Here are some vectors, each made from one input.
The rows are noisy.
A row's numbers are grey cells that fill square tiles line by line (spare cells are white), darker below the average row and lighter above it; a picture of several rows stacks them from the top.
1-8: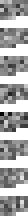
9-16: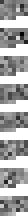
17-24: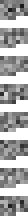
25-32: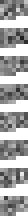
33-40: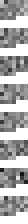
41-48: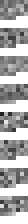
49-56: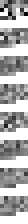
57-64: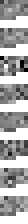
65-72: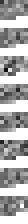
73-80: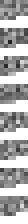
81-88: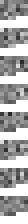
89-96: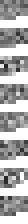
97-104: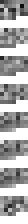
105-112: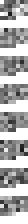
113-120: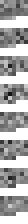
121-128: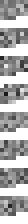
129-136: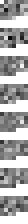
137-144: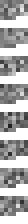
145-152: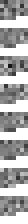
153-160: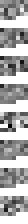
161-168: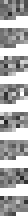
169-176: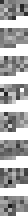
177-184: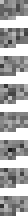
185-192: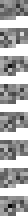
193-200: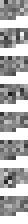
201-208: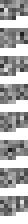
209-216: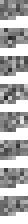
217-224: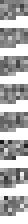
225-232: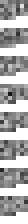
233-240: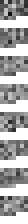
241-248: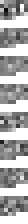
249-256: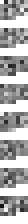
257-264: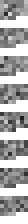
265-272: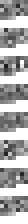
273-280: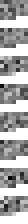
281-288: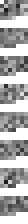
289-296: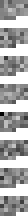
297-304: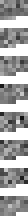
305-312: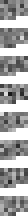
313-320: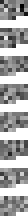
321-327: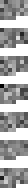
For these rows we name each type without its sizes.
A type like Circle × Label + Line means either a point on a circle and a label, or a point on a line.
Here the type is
List(Line).
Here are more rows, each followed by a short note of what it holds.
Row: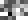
the empty list
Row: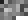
a list of two items
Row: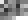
a list of one item
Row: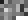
a list of two items
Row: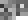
a list of one item
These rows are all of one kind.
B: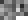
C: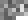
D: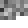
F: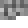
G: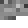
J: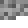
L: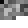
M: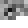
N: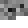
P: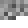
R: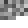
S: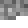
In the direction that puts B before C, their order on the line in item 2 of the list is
B, R, L, D, C, J, P, G, M, S, F, N.
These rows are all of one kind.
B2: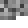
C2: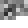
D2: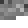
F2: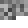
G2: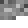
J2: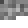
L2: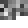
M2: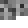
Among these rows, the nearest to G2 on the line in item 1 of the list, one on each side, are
D2 and J2.
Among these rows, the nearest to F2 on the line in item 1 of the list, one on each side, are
C2 and J2.
